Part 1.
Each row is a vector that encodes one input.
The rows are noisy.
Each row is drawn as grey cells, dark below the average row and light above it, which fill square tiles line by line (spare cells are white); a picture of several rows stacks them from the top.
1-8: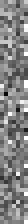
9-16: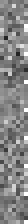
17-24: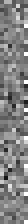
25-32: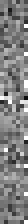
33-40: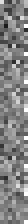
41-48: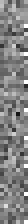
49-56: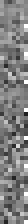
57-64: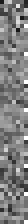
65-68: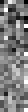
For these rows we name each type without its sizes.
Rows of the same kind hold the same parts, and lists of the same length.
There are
2 kinds of row.
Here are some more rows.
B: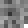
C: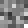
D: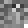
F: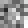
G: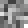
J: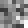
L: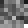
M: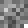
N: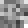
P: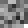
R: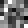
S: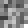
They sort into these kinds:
B, C, G, L, M, N, P, R, S
D, F, J

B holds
a node of a tree.
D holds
a fixed value.
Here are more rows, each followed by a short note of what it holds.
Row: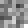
a node of a tree
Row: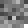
a node of a tree
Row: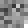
a fixed value
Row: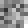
a fixed value
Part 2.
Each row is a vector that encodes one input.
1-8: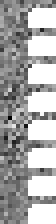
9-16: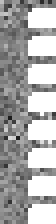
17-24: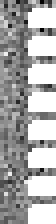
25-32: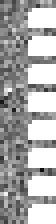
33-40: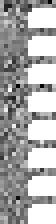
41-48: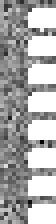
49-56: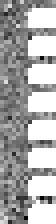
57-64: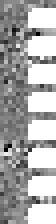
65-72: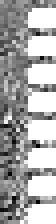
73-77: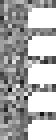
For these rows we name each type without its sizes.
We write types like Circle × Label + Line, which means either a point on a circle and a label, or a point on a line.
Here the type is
Line.
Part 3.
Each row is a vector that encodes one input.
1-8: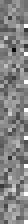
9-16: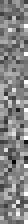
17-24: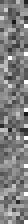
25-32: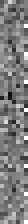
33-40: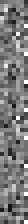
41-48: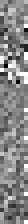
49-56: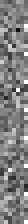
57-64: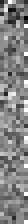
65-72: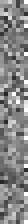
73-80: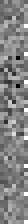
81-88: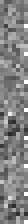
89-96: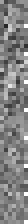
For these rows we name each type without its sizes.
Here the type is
Tree + Unit.
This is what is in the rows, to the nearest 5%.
About 5% of them hold a fixed value. The rest hold a node of a tree.
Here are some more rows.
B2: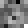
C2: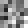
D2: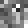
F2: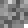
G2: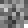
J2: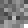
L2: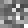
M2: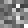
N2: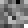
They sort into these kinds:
B2, C2, F2, G2, J2, N2
D2, L2, M2

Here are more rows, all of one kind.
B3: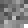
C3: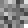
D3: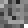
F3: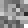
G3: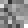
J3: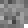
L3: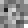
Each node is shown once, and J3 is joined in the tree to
F3, G3 and L3.
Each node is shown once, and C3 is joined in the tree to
F3.
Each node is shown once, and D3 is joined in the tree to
G3.
